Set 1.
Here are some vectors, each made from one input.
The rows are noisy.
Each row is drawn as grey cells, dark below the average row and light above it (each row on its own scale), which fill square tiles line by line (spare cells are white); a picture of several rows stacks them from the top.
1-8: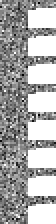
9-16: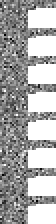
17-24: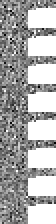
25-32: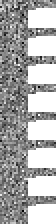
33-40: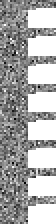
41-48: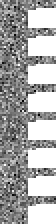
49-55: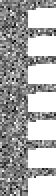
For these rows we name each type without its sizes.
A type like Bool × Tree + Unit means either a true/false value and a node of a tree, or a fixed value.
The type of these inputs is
Label.
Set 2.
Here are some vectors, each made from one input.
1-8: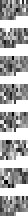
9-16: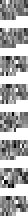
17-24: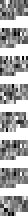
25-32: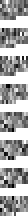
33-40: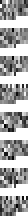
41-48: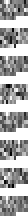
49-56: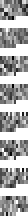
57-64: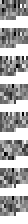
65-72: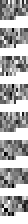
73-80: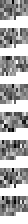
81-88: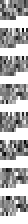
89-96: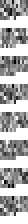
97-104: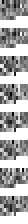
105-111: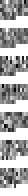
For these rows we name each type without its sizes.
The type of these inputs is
Label.
